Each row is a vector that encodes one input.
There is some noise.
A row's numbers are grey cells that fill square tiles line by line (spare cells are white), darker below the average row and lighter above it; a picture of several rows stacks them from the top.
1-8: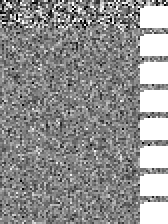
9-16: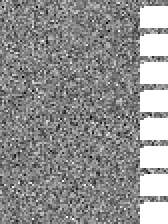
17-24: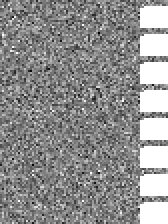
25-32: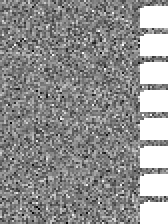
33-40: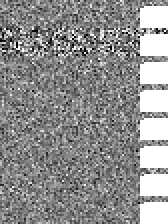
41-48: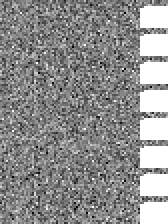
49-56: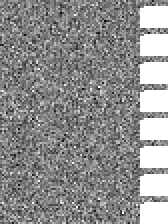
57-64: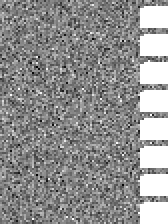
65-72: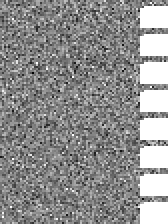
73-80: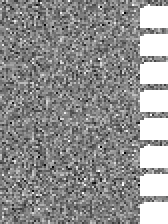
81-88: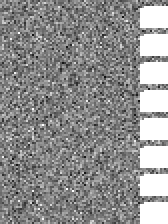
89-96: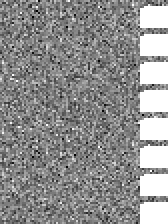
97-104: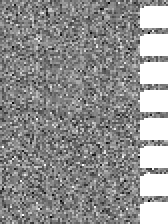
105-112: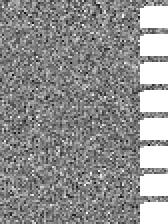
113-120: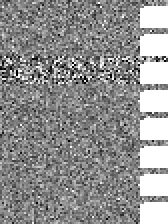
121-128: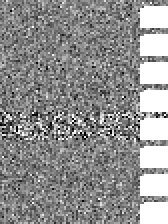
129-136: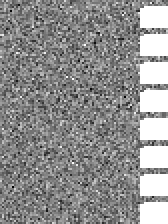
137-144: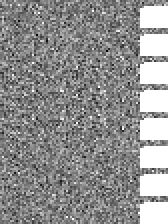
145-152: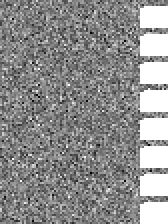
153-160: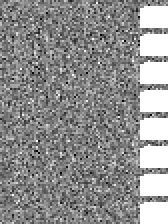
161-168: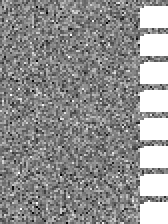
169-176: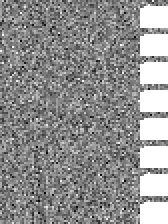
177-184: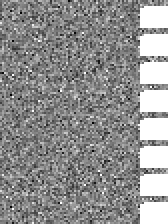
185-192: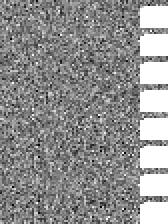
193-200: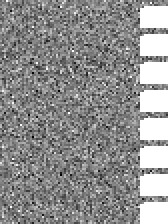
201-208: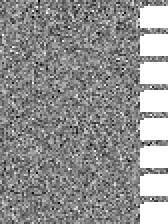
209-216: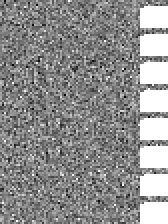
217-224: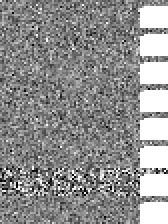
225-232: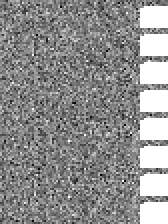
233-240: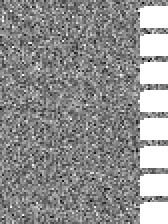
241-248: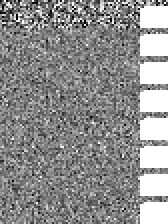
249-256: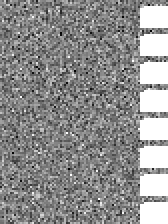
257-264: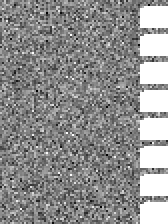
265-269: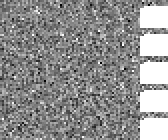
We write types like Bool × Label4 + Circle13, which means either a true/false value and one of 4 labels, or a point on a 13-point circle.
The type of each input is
List2(Line19).
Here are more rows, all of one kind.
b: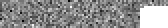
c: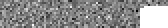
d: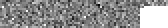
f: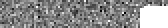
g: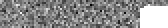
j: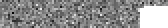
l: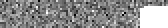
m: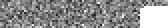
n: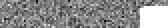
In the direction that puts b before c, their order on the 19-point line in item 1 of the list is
m, d, b, c, n, j, g, f, l.
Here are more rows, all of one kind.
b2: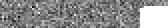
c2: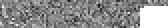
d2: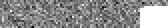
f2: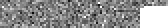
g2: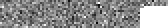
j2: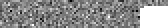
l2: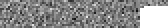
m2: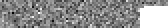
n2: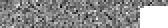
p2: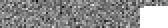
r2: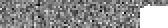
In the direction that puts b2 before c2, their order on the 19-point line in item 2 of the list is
f2, r2, j2, g2, n2, b2, c2, d2, p2, l2, m2.
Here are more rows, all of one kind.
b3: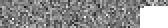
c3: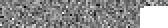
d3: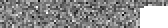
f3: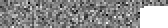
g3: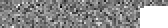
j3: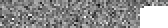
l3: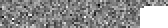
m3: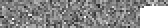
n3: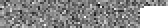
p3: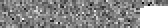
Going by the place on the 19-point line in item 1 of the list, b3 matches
c3, j3, l3 and m3.
